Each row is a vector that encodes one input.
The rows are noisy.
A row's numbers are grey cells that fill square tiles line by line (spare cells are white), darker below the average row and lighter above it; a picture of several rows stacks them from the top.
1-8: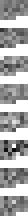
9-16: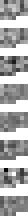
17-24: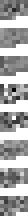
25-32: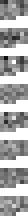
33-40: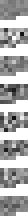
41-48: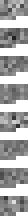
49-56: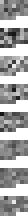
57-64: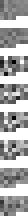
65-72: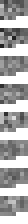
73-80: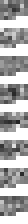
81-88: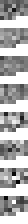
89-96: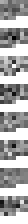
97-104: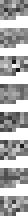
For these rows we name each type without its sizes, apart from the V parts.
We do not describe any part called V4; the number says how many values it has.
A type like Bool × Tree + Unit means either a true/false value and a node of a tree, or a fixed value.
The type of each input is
List(Bool × V4).
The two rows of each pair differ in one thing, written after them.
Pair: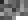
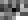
the value of V4 in item 1 of the list
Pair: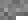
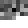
the true/false value in item 1 of the list
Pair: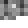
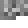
the true/false value in item 1 of the list
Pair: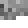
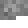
the true/false value in item 2 of the list
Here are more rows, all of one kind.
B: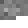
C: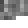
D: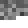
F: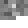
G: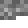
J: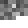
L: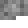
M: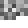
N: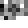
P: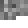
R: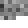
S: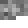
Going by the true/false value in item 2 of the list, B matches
D, L and P.
